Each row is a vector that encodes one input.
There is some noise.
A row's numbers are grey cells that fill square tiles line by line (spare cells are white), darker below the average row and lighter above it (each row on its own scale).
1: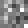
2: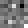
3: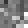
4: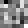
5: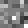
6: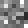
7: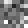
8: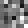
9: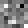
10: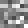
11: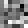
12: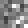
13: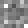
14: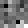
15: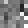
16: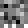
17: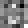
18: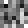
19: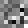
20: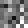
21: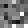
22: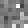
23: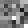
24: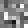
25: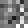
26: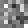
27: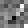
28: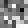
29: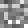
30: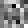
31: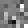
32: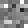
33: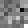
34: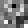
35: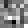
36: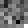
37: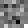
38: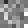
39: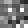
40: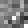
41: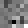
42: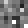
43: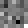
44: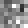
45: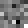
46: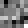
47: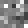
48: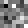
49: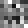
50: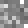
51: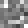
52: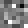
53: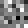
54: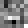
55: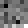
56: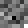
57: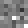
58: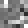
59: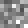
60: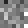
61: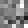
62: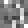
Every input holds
a node of a 9-node tree, together with either a fixed value, or three true/false values.
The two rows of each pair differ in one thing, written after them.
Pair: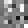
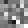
one of the three true/false values
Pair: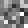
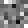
one of the three true/false values
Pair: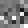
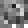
the node of the tree
